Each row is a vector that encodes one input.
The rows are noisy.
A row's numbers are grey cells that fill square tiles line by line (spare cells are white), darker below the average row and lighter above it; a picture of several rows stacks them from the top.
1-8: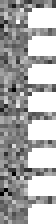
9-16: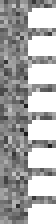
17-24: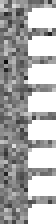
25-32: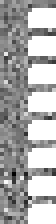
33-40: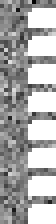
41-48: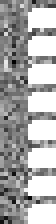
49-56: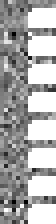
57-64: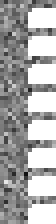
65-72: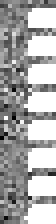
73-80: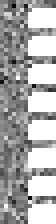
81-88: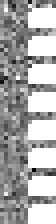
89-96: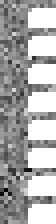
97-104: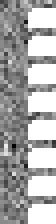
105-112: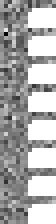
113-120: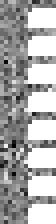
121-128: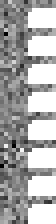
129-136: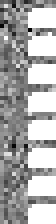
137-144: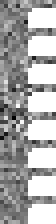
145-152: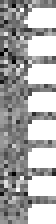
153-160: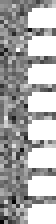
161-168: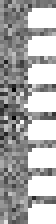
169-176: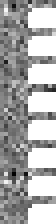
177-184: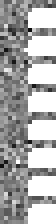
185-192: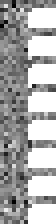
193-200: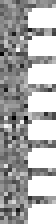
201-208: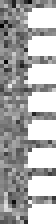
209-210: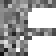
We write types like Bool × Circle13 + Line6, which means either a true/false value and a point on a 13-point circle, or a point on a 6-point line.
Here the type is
(Bool × Bool × Bool + Unit) × Label6 + Circle5.
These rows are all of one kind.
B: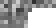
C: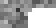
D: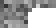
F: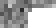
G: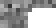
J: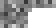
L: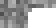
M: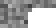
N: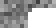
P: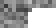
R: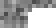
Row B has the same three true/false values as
D and P.
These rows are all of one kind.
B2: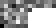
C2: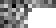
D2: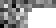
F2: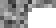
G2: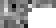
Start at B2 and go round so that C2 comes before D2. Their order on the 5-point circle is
B2, G2, F2, C2, D2.
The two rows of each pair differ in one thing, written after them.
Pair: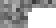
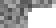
the label
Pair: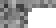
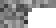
one of the three true/false values
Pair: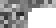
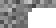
one of the three true/false values
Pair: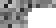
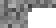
one of the three true/false values
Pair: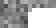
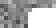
the label
